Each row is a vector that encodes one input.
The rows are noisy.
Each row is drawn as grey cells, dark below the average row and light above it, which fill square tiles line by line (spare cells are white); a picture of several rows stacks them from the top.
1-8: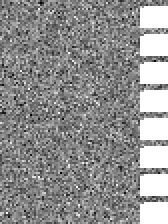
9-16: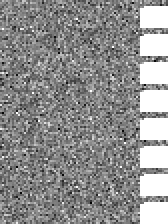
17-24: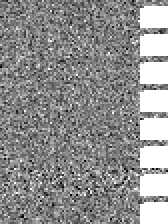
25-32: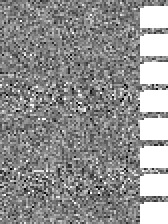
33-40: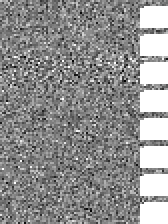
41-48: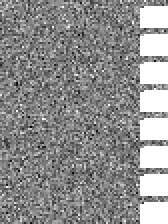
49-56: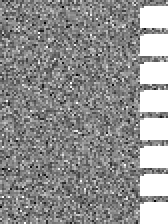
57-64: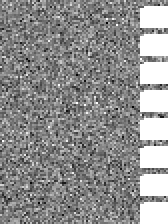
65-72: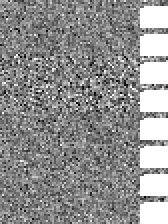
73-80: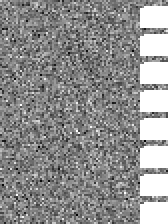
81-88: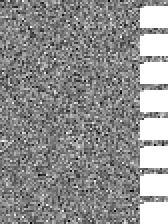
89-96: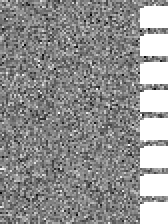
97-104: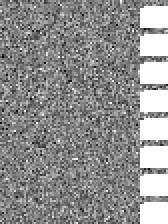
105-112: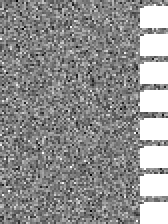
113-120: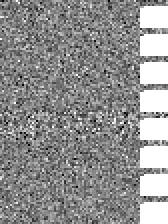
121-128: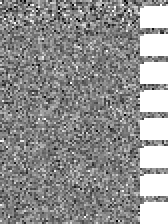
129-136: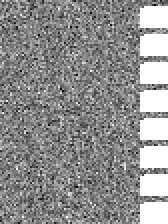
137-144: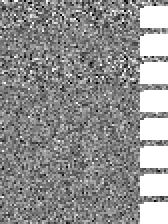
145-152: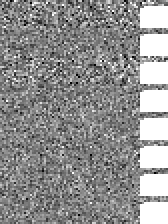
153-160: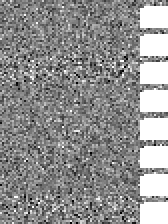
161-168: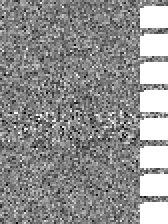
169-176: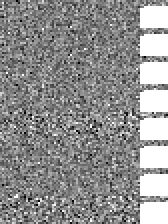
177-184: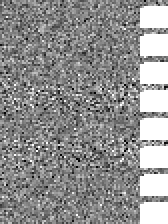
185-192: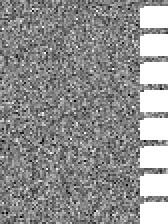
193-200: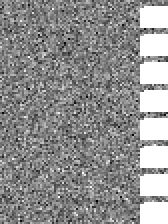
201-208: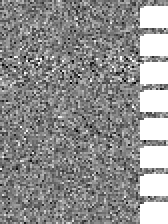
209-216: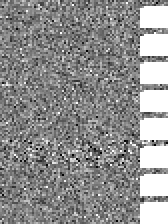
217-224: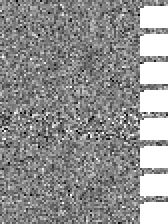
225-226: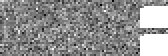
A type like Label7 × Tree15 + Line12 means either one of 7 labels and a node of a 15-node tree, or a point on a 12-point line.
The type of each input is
(Bool × Bool × Bool × Bool × (Line5 + Line6) + Label5) × Circle8 × Circle8.
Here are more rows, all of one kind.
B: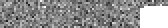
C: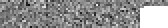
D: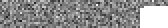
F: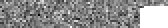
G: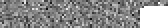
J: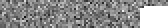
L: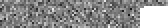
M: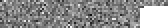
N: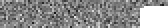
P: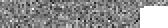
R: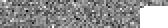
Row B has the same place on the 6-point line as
C, D, L and N.
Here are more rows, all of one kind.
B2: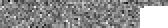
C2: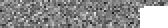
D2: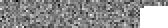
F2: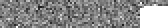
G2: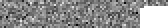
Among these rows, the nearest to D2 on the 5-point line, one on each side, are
C2 and F2.
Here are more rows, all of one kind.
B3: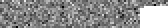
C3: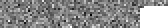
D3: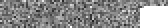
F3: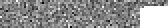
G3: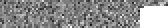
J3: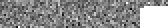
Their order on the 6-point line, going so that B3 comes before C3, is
B3, C3, D3, G3, J3, F3.
